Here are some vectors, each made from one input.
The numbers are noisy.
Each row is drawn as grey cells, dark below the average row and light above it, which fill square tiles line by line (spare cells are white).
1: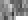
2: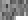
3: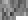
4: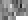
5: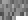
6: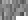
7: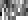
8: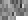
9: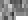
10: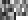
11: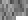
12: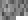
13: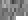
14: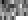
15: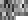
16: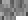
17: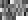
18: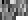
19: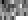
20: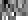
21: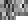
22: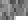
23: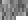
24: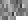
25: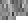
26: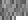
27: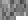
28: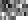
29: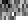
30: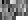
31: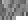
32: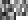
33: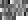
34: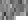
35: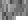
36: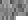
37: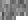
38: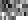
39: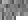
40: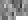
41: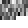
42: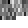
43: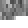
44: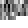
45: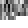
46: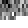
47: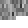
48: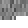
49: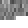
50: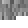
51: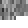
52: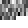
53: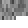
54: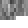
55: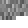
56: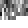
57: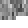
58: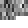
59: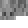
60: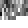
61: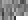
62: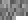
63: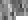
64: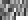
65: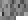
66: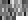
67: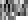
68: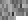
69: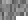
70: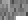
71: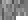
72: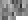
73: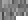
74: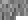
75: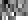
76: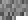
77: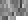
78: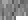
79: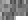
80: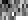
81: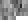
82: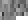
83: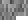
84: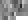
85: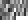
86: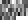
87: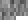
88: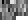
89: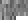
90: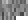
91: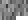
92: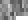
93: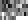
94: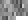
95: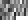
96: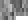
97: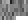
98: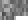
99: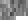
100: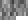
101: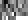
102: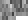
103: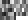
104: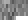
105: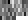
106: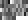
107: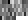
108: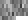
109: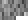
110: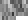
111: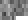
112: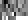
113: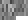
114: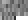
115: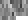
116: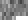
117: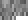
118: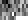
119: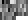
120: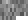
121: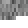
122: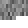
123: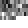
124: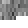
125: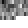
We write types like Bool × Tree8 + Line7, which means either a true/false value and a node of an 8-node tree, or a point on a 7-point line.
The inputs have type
(Bool × Bool × Bool × Bool + Unit) × Line9 + Line13.
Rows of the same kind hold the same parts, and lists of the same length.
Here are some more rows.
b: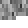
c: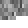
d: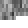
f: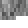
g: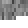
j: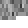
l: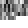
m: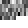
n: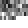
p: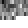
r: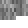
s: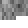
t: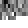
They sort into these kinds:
b, c, d, j
f, g, r, s
l, m, n, p, t

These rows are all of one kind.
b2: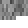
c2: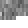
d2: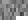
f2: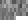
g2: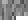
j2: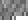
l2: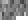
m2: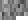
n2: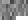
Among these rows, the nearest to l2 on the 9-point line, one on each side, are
c2 and m2.
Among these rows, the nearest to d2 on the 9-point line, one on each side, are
f2 and j2.
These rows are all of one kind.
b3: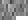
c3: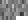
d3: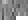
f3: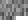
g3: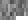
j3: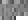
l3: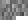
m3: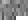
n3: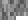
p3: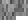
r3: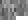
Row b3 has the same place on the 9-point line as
d3, j3 and m3.
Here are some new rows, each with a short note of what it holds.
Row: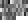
a point on a 13-point line
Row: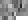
a point on a 9-point line
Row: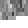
a point on a 9-point line
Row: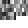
a point on a 13-point line
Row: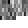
a point on a 13-point line
